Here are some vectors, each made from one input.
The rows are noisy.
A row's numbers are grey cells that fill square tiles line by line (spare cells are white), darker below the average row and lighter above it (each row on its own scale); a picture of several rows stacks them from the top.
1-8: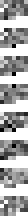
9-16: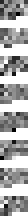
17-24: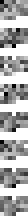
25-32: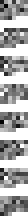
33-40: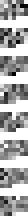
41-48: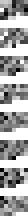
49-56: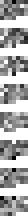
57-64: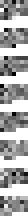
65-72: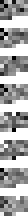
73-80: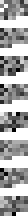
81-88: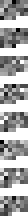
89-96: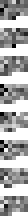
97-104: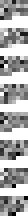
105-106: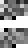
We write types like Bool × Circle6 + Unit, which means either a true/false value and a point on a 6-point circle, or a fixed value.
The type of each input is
Bool × (Line6 + Line10).
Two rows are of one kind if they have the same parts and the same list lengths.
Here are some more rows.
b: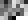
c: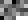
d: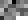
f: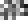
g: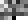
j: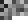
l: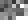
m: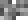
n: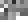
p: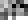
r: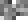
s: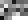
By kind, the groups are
b, g, l, m, r
c, d, f, j, n, p, s

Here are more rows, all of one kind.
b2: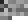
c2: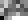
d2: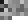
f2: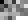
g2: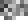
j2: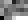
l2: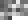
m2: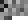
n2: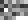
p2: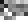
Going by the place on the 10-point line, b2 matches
c2, d2, j2 and l2.
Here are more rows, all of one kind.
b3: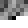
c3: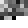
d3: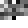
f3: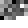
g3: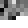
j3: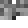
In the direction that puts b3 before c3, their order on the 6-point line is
g3, b3, j3, d3, c3, f3.
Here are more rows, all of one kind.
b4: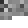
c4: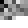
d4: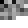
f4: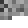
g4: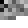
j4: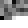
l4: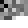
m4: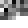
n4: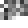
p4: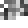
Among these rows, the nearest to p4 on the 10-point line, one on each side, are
c4 and m4.
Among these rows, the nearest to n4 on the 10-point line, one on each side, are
j4 and l4.
